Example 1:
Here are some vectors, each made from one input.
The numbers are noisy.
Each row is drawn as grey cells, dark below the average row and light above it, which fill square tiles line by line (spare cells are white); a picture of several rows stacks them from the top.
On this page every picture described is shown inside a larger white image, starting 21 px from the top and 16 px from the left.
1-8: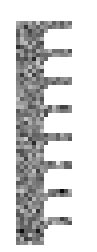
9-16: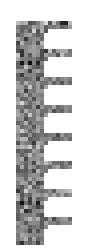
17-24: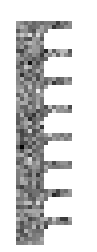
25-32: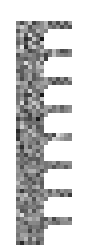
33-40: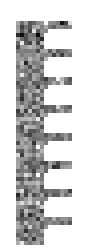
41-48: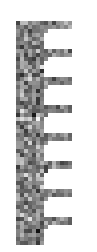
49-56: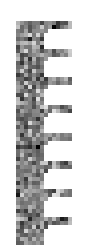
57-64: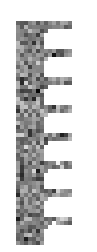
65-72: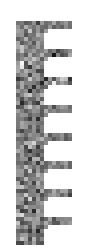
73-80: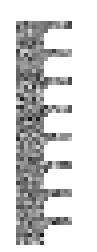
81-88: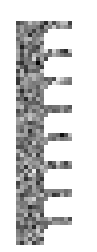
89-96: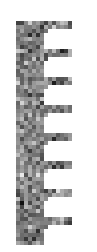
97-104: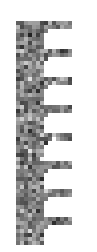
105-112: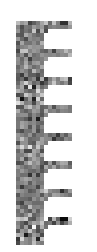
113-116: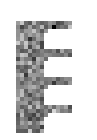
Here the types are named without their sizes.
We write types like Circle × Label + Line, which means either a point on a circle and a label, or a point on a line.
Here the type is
Line.
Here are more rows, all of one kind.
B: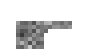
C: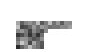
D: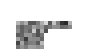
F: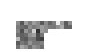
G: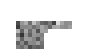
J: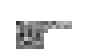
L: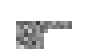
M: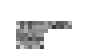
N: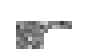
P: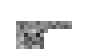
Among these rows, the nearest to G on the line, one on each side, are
F and J.
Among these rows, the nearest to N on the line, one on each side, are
B and D.
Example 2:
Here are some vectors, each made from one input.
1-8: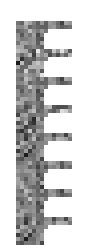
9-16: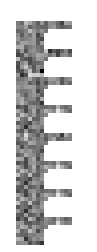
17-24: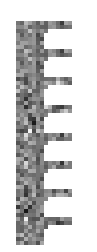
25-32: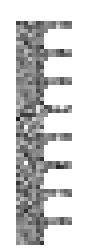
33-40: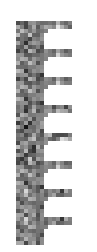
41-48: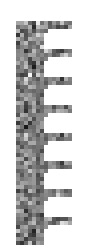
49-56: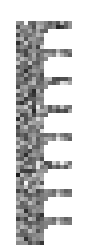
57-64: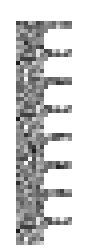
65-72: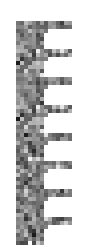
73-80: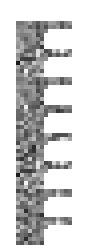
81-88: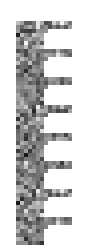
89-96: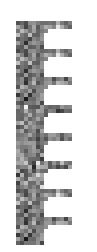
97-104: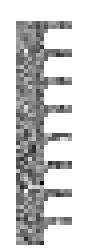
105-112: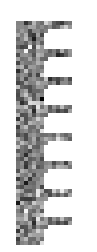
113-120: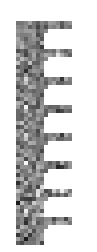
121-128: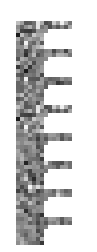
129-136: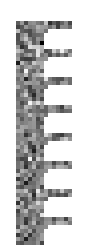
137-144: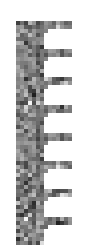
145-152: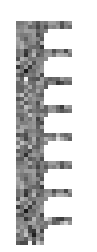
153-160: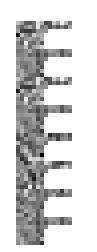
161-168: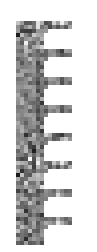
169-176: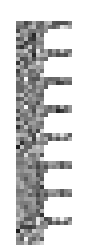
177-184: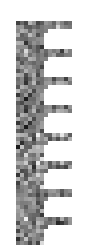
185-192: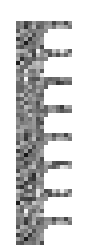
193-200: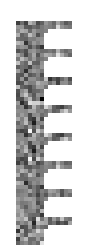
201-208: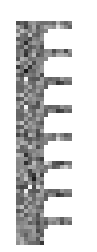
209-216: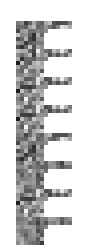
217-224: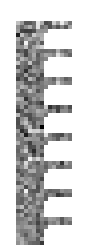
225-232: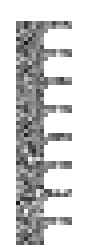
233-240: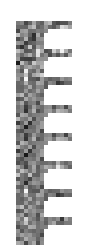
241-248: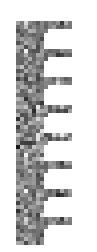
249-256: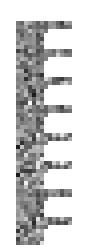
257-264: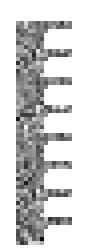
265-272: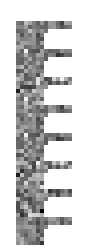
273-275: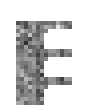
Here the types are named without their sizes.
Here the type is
Line.
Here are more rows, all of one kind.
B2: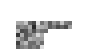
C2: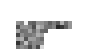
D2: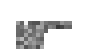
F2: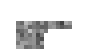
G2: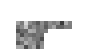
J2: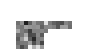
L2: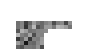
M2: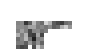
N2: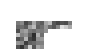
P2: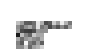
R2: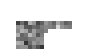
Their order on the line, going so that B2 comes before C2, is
P2, B2, C2, D2, G2, F2, R2, L2, N2, M2, J2.
